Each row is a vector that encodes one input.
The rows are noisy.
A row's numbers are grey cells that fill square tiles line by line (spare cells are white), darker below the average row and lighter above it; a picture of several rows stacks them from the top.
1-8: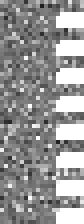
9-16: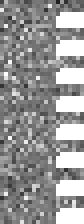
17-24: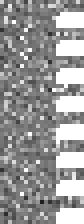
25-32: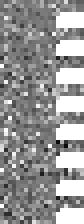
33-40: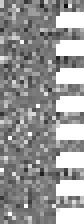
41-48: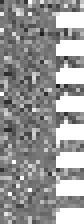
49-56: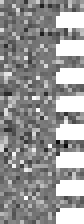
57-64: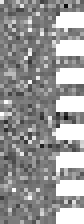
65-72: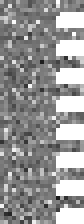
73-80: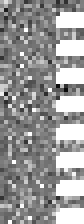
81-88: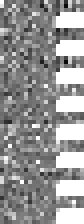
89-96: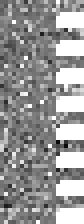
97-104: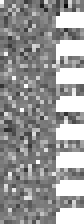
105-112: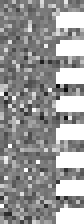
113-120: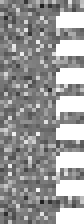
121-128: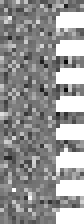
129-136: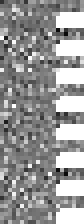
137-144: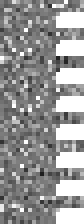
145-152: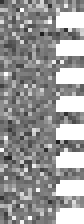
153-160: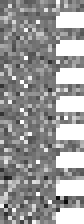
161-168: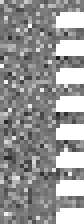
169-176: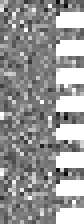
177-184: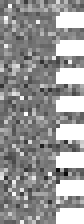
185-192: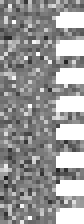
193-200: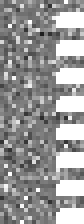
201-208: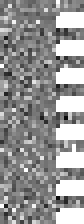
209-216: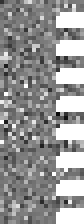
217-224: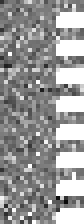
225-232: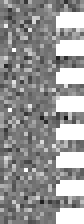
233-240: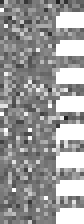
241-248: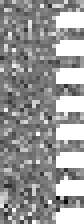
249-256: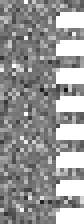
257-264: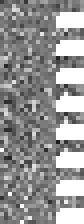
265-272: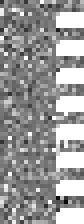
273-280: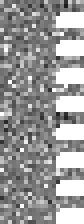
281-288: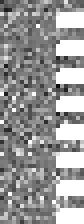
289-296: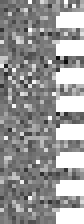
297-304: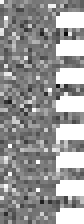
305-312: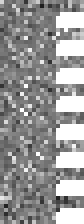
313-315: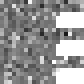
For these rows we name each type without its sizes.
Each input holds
either four true/false values, or a list of points on a line.
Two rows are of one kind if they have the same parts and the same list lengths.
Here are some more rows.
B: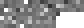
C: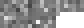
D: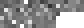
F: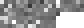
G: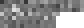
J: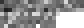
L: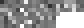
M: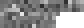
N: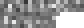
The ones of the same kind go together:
B, D, L
C
F, N
G, M
J

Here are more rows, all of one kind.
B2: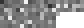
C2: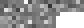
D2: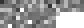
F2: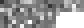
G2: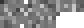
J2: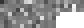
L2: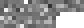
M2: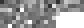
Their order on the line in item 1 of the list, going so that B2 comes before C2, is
F2, J2, B2, G2, L2, C2, D2, M2.
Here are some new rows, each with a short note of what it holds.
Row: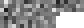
four true/false values
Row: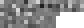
four true/false values
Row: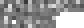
a list of one item
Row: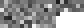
four true/false values
